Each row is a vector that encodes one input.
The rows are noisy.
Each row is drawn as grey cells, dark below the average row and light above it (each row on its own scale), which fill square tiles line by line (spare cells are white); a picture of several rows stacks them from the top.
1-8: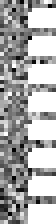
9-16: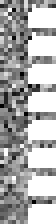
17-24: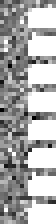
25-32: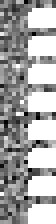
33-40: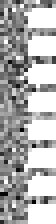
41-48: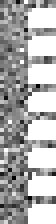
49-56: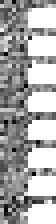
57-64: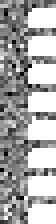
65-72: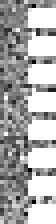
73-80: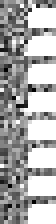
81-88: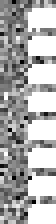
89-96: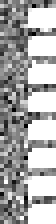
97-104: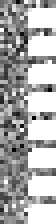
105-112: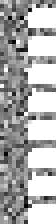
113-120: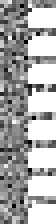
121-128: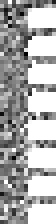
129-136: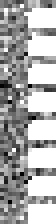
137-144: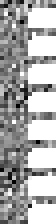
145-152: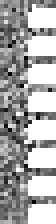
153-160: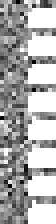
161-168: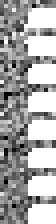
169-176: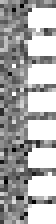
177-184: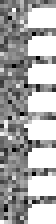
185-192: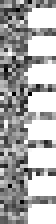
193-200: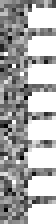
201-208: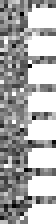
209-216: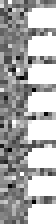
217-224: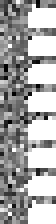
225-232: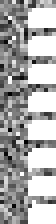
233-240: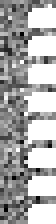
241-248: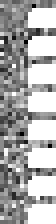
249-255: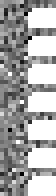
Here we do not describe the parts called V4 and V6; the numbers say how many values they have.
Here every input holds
a value of V4 and a value of V6, together with either one of 9 labels, or a point on a 9-point line.
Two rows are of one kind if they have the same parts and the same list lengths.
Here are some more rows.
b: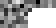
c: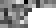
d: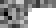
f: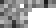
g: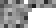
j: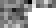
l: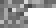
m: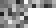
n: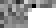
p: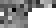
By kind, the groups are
b, g, m, n, p
c, d, f, j, l

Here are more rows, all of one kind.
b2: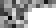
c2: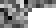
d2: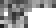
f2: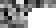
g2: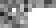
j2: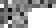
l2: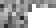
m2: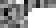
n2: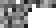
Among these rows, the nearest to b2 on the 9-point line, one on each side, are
d2 and l2.
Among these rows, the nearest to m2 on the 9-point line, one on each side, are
c2 and n2.
